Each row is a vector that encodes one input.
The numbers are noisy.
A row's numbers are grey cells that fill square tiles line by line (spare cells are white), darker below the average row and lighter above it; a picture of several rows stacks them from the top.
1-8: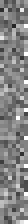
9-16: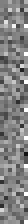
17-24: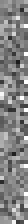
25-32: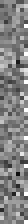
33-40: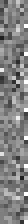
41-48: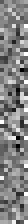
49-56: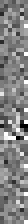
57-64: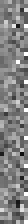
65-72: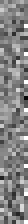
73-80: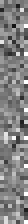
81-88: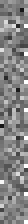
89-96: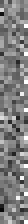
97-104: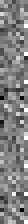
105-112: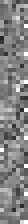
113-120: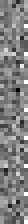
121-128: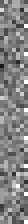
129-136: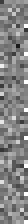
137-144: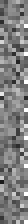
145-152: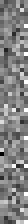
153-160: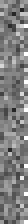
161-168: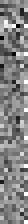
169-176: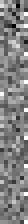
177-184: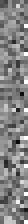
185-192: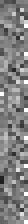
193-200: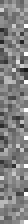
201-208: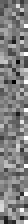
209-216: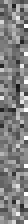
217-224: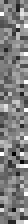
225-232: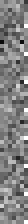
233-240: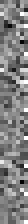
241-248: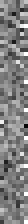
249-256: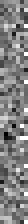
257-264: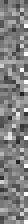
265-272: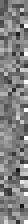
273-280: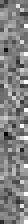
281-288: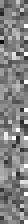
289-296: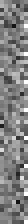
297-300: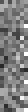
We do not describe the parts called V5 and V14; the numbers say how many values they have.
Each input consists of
either a point on each of two 6-point circles and a point on a 7-point line, or a value of V5 and a value of V14.
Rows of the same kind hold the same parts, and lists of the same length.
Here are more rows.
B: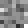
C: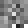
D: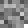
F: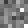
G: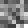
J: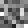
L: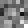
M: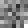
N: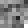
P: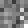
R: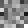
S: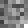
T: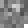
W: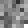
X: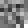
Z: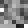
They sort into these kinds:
B, C, D, R, W, Z
F, G, J, L, M, N, P, S, T, X

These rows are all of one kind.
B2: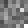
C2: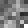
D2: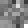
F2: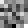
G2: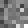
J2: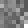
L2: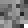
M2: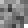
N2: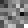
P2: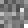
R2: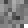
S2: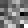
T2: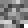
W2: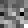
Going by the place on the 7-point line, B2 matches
N2, S2 and W2.
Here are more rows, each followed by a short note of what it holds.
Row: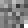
a point on each of two 6-point circles and a point on a 7-point line
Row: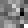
a point on each of two 6-point circles and a point on a 7-point line
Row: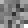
a value of V5 and a value of V14
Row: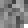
a point on each of two 6-point circles and a point on a 7-point line
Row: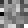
a value of V5 and a value of V14
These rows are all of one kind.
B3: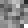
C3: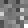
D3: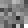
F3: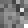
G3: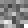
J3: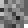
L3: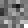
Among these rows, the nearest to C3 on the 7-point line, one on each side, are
F3 and G3.
